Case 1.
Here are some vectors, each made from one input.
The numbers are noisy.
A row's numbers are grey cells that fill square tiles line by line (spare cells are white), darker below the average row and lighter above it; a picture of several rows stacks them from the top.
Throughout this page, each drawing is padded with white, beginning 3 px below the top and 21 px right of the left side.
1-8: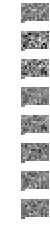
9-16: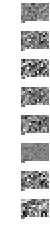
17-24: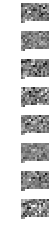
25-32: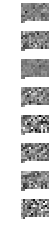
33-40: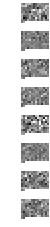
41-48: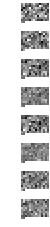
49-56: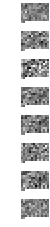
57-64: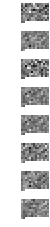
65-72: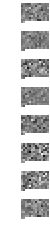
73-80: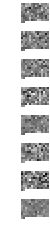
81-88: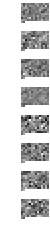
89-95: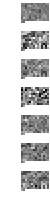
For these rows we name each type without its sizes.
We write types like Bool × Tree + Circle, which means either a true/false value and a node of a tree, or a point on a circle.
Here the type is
List(Line).
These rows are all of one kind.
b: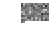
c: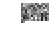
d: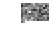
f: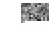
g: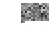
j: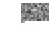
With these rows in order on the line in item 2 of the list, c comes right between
d and j.
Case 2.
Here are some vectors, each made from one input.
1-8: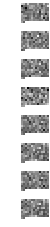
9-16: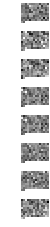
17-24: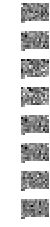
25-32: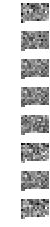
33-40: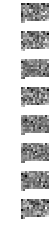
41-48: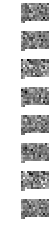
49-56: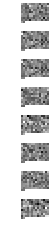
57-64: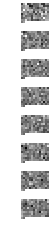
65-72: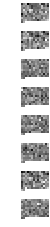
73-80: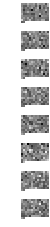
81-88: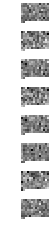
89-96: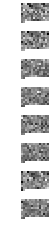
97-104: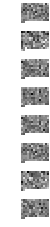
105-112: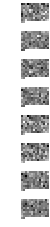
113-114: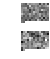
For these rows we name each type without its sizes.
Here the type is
Bool × Bool × Bool × Bool + Tree.
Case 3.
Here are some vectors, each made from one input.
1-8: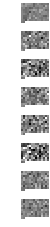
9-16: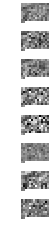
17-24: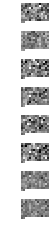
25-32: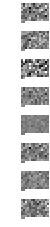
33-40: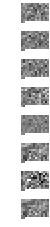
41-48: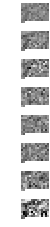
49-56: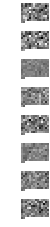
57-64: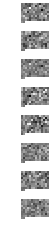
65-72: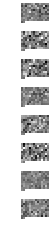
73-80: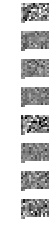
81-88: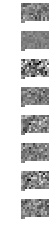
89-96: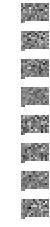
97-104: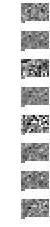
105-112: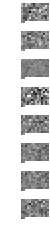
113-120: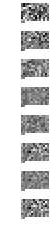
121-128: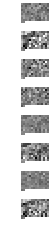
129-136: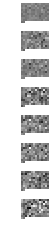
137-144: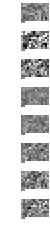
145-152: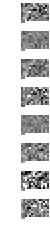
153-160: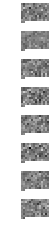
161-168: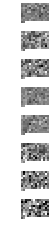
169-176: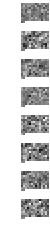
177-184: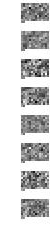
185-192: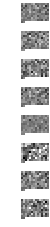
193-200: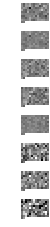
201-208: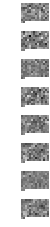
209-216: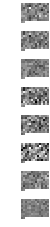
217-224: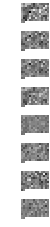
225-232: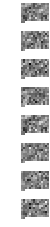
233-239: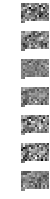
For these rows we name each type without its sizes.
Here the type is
Circle + Line.
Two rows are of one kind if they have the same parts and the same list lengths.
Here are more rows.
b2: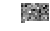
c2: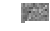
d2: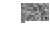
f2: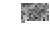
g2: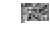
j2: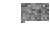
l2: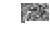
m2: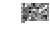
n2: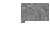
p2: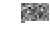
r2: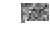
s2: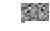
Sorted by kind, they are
b2, c2, j2, m2, n2, p2
d2, f2, g2, l2, r2, s2

